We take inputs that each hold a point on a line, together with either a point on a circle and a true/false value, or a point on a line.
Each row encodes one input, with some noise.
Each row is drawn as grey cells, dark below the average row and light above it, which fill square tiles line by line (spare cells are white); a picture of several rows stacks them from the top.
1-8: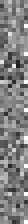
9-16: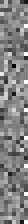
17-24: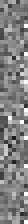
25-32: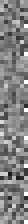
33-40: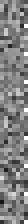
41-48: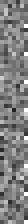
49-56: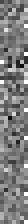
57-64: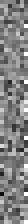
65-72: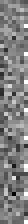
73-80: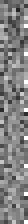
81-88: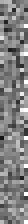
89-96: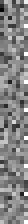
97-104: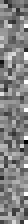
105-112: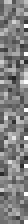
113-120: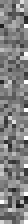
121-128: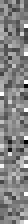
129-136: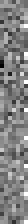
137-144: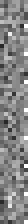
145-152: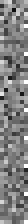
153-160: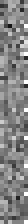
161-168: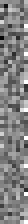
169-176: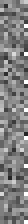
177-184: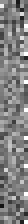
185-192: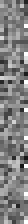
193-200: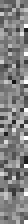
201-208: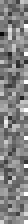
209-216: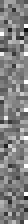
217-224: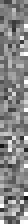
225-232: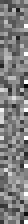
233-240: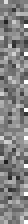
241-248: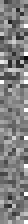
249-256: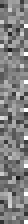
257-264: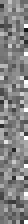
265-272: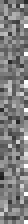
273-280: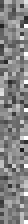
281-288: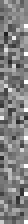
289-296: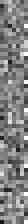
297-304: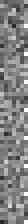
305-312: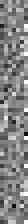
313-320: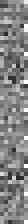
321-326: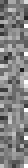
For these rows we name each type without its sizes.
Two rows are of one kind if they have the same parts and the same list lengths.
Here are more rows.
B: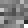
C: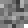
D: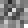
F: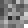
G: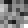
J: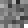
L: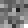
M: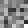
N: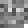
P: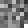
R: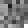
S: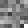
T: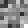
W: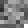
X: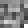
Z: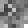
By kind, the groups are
B, D, F, M, N, S, T, X, Z
C, G, J, L, P, R, W

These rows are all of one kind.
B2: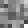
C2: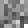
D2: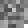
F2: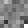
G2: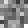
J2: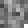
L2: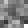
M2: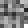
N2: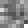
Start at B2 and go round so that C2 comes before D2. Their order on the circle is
B2, N2, C2, F2, J2, D2, L2, M2, G2.
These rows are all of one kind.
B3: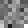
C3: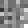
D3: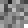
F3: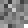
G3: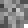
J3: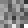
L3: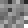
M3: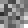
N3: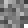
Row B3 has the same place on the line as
D3, F3 and L3.
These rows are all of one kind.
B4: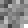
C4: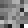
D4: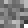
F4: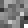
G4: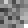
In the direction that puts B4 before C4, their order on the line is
G4, B4, C4, F4, D4.
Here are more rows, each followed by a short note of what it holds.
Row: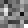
a point on each of two lines
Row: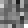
a point on each of two lines
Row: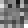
a point on each of two lines
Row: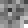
a point on a circle, a point on a line and a true/false value
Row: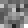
a point on each of two lines
